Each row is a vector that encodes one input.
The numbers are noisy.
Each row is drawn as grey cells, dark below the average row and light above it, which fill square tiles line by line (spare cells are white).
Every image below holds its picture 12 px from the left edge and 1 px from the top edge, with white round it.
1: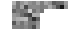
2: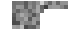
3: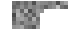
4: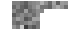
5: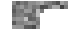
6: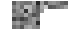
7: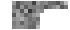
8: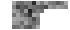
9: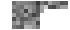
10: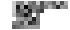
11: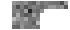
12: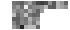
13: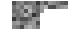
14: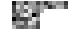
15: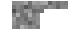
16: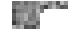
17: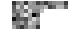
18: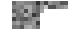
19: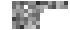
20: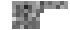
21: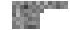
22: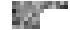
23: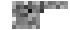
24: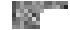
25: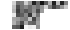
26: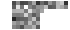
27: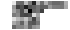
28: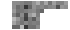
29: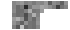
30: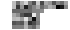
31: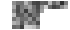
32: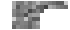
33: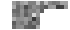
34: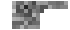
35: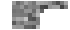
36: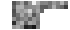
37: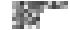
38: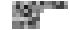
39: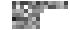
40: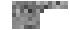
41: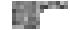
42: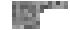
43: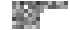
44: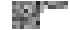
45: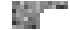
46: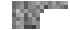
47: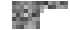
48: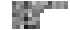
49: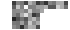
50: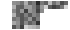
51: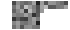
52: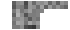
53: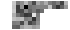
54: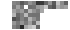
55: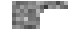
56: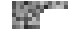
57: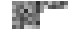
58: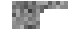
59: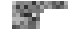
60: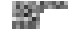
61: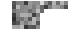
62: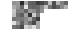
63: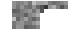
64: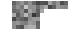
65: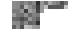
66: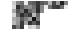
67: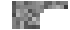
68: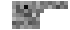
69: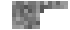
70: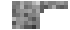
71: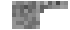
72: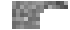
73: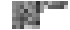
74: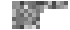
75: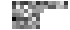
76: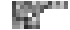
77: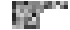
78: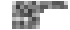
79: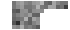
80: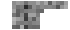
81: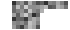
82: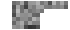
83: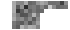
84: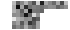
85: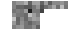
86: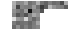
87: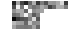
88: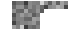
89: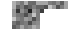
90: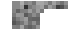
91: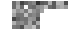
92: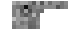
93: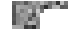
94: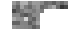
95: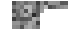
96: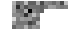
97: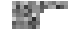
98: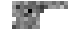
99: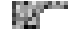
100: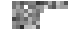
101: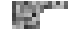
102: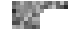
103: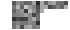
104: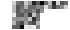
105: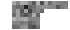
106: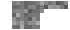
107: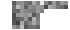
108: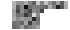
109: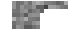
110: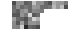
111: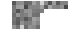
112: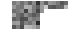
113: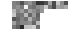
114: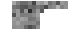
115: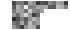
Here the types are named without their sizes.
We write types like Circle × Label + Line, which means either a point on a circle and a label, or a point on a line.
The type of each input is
(Bool × Bool × Bool + Unit) × Circle + Line.
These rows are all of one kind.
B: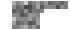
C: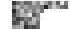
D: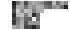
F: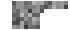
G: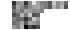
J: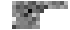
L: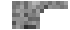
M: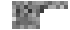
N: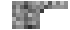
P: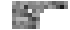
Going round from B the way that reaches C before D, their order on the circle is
B, G, M, F, C, P, L, D, J, N.
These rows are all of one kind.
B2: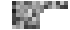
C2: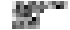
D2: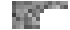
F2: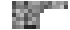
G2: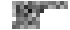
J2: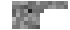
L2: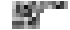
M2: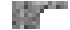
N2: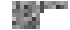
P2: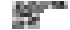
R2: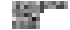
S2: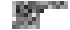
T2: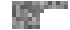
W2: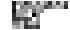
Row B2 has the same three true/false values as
P2, T2 and W2.
